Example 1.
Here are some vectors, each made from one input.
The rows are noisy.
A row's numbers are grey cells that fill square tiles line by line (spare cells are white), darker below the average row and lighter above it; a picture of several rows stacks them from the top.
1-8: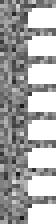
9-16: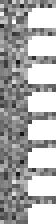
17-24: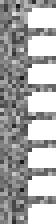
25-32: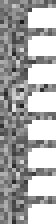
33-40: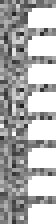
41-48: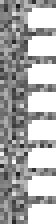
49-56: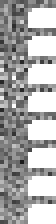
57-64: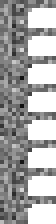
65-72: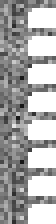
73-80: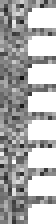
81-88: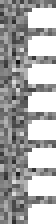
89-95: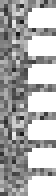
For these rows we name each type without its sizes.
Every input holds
three true/false values.
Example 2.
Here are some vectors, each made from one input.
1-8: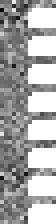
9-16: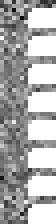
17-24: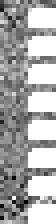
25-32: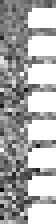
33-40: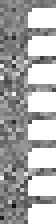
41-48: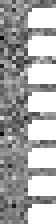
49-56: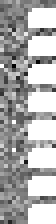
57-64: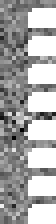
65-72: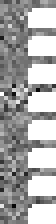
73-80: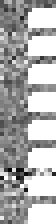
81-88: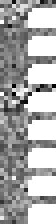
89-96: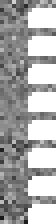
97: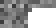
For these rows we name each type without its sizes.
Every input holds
either a fixed value, or a node of a tree.
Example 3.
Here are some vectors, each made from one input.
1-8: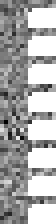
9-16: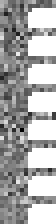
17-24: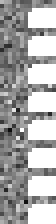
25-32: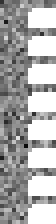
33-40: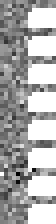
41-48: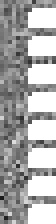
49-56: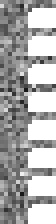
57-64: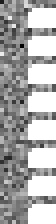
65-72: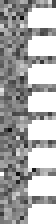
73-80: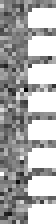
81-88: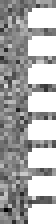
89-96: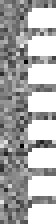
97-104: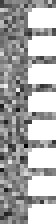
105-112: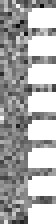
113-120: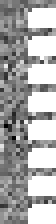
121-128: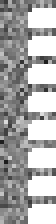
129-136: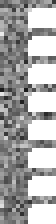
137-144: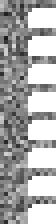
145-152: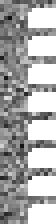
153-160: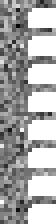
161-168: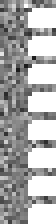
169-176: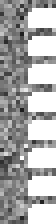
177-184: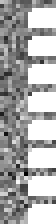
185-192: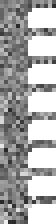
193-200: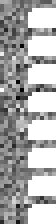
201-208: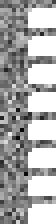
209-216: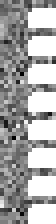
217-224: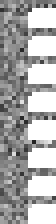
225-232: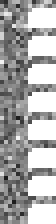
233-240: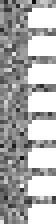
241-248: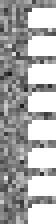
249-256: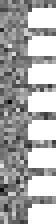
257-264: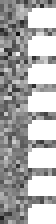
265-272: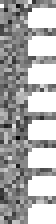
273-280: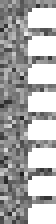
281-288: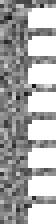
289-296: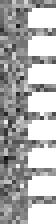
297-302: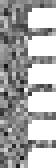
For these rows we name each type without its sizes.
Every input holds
a point on a circle.
